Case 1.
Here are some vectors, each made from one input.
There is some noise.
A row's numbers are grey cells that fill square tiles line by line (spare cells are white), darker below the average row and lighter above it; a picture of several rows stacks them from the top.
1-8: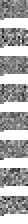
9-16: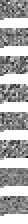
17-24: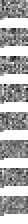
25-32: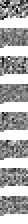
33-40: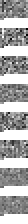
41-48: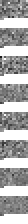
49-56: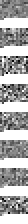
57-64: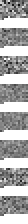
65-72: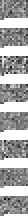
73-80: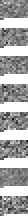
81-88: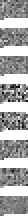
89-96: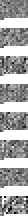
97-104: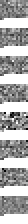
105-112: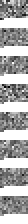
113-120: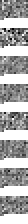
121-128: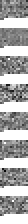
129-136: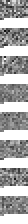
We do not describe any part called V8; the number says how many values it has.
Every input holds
either a point on a 5-point line, a point on a 7-point line and a true/false value, or a value of V8.
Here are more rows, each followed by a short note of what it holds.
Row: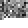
a point on a 5-point line, a point on a 7-point line and a true/false value
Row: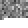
a point on a 5-point line, a point on a 7-point line and a true/false value
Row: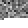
a point on a 5-point line, a point on a 7-point line and a true/false value
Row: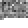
a value of V8
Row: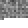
a point on a 5-point line, a point on a 7-point line and a true/false value
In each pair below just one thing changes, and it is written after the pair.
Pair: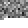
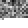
the place on the 5-point line
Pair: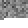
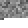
the place on the 5-point line
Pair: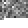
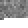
the place on the 7-point line
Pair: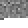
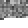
the place on the 7-point line
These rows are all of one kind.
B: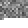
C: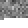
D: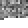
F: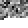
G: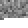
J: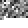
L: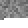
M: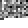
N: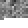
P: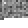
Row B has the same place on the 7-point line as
F, G, M and P.
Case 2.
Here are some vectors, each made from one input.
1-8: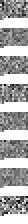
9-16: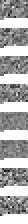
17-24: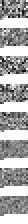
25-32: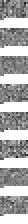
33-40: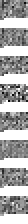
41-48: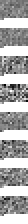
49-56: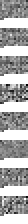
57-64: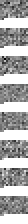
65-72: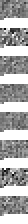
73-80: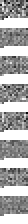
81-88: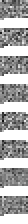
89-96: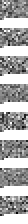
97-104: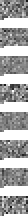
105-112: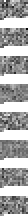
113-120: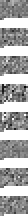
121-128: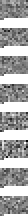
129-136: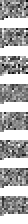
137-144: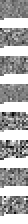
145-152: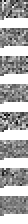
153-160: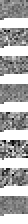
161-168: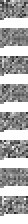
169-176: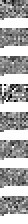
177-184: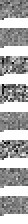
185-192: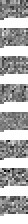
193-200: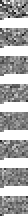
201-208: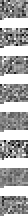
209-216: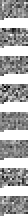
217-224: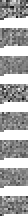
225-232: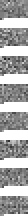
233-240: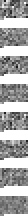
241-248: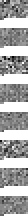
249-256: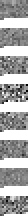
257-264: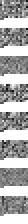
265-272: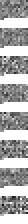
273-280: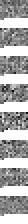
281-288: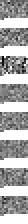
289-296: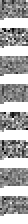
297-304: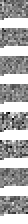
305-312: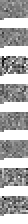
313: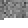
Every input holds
a list of up to three points on a 14-point line.
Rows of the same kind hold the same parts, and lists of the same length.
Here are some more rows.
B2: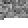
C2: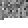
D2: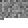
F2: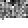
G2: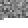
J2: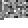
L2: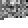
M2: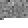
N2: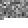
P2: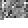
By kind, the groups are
B2, M2, P2
C2, F2, L2, N2
D2, G2
J2

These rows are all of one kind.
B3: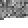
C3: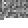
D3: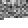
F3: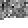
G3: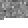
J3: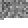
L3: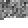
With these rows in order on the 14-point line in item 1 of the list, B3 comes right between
J3 and L3.
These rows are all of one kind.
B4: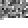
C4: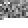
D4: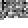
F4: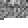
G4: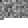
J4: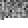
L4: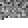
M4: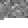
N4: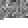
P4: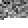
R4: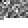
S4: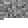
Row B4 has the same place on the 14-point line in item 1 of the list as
C4 and F4.
